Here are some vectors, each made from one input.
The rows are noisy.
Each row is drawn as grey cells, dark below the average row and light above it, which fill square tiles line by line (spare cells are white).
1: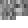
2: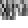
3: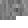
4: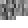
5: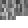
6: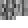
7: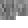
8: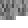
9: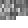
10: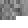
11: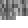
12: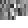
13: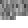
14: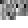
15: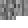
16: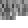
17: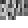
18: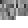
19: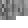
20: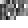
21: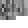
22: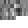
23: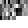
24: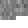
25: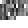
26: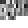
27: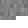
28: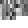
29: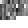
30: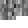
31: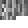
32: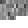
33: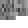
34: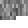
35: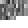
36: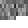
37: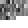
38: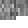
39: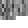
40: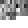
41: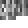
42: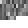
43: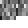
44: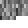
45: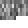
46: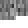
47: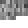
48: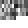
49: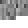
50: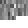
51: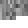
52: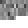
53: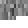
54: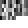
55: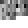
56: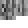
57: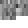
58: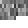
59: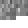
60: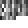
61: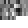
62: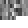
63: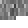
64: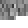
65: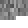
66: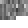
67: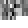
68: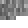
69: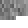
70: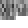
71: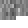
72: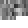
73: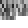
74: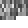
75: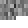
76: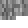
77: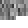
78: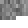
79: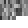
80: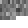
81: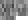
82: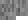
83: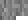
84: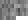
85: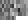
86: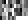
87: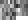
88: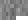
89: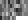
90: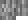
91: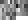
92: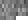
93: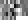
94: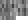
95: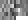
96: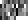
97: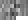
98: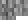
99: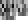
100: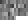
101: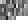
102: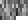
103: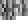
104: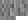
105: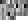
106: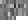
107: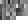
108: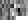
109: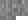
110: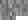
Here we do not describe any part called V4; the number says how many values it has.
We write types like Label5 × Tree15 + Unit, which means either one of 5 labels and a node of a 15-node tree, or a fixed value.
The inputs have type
((Bool × Bool × Bool + Unit) × Line6 + V4) × Label6.
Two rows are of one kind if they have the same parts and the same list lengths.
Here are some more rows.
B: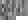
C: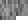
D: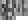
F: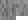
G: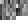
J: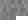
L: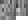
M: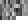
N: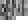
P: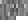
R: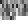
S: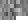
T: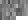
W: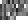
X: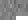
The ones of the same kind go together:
B, C, D, J, M, N, P, R, S, T, X
F, G
L, W

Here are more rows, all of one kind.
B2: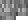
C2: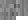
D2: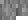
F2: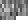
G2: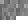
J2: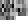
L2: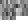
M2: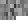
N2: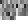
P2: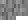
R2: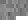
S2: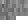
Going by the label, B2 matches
D2 and P2.
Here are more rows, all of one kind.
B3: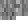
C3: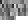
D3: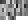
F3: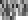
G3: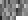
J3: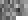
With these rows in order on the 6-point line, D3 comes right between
F3 and J3.
